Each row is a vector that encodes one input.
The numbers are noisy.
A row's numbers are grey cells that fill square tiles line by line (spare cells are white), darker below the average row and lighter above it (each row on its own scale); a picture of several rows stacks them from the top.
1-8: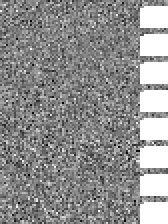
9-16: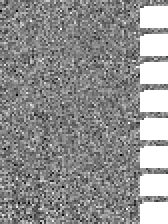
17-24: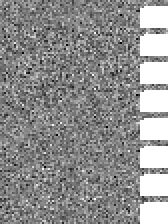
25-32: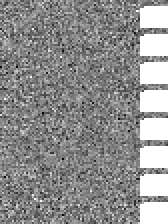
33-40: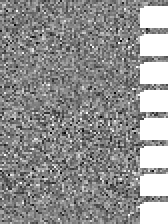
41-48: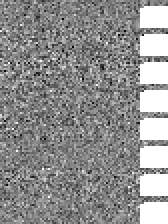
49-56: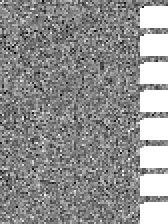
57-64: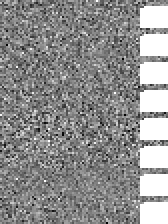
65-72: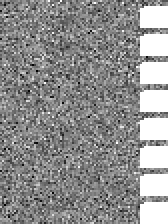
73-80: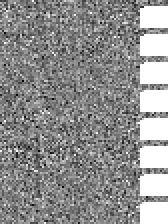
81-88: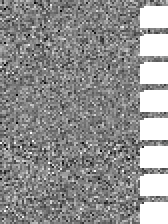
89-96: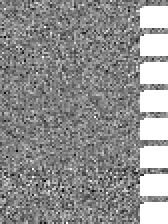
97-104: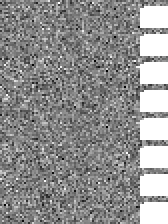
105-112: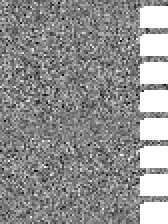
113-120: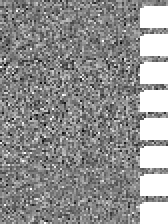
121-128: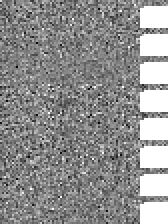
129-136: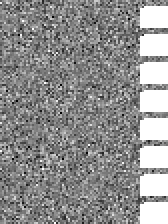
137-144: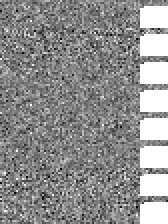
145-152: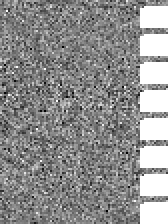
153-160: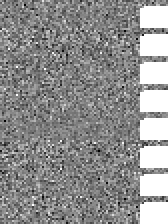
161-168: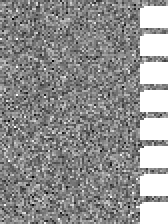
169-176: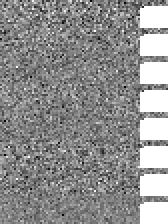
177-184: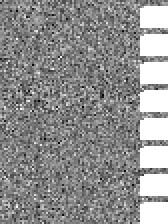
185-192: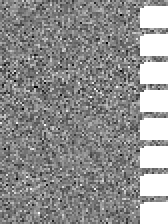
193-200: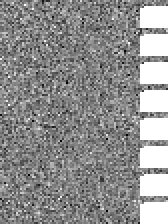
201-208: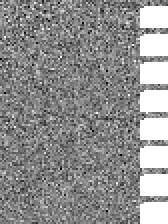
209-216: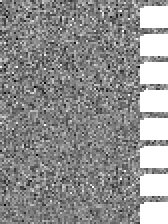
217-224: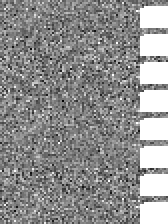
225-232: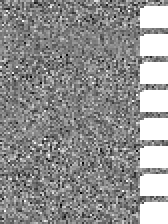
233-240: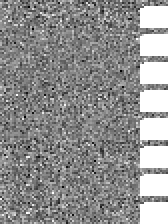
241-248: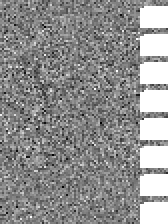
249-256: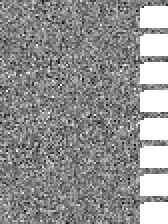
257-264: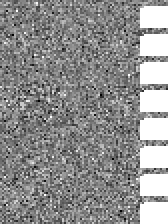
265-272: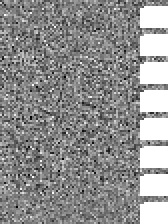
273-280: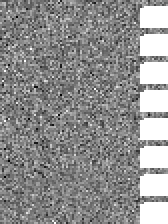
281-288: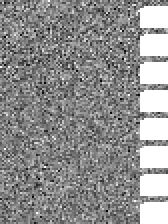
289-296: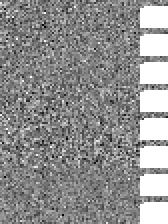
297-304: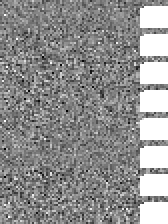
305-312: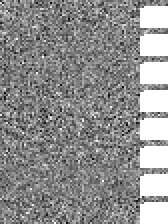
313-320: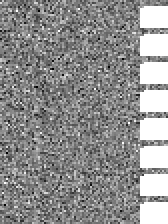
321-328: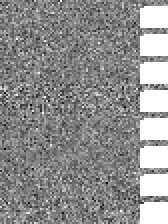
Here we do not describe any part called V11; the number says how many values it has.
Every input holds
a point on a 14-point circle, together with either a node of a 7-node tree, or a true/false value and a value of V11.
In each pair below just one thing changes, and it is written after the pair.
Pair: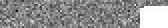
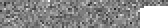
the node of the tree
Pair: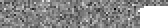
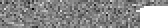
the node of the tree
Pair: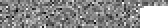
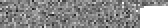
the node of the tree
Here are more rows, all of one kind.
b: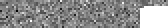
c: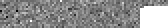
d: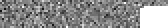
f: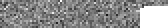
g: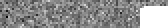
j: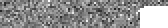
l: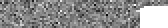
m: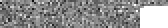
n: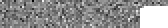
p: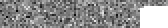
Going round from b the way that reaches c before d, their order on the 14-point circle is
b, c, f, j, l, g, n, m, d, p.
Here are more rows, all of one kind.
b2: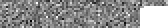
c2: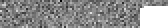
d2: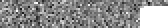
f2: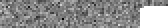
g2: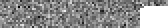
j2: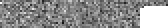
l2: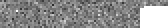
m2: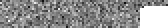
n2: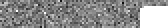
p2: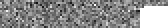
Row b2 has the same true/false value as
c2, g2 and n2.
